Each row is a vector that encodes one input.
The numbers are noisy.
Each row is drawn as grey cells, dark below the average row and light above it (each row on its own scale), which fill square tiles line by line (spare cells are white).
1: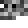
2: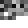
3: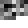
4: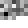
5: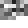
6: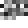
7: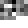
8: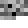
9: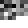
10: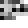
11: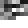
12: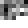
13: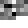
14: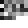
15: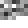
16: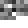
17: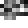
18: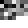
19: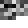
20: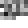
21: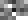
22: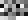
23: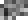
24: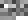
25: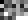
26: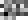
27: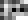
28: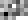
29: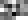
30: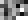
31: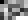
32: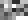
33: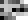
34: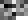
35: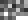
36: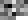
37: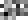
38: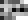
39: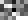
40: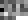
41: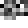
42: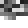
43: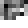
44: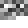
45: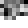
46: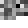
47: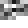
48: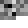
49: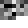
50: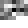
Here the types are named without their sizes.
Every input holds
a point on each of two lines and a true/false value.
